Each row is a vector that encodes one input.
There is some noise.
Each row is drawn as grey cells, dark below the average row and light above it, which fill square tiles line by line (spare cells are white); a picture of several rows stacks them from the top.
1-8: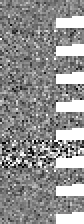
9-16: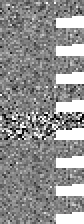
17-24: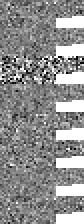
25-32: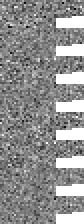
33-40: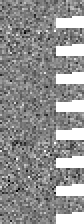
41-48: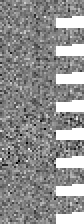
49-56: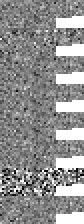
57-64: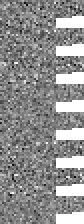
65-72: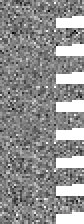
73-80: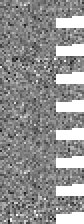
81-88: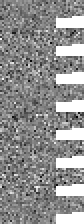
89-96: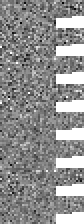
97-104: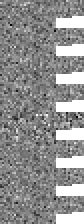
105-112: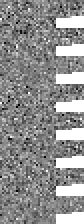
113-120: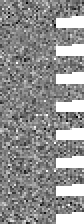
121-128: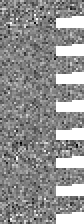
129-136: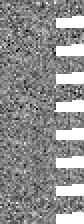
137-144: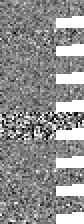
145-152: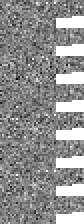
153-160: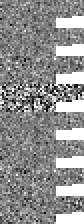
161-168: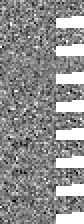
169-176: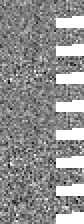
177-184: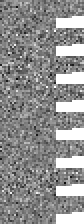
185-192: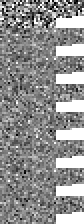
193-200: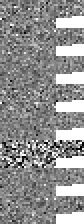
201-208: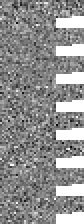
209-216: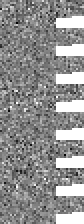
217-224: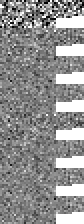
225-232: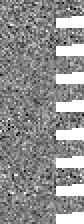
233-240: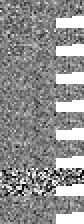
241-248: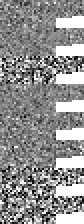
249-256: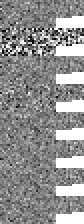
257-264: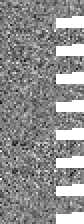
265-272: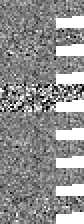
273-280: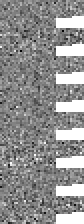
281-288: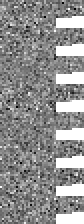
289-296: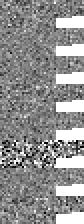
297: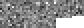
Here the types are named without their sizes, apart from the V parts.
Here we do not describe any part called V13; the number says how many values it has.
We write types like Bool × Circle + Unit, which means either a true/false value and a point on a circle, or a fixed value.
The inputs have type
Bool × Bool × Bool × Bool × (Tree + Unit) × V13 + Label.
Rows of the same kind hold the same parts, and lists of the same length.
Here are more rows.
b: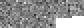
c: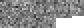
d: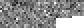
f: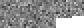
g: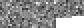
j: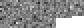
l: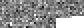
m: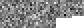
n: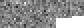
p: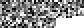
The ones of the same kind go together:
b, c, f, j, n
d, g, l, m
p

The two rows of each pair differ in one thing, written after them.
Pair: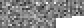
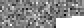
the node of the tree
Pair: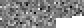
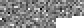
the node of the tree
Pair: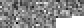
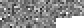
the node of the tree
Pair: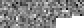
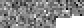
the value of V13
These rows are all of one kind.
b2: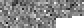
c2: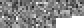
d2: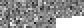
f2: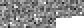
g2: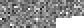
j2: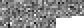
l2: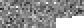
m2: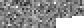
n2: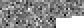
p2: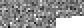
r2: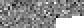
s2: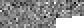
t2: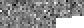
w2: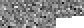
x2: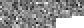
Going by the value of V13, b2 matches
l2, p2, w2 and x2.
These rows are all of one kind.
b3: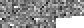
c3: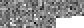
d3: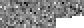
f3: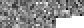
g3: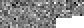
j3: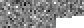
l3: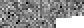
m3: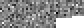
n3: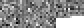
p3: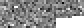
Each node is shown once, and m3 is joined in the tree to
j3 and n3.
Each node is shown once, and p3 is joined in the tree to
b3, c3 and d3.
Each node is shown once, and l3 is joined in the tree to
n3.
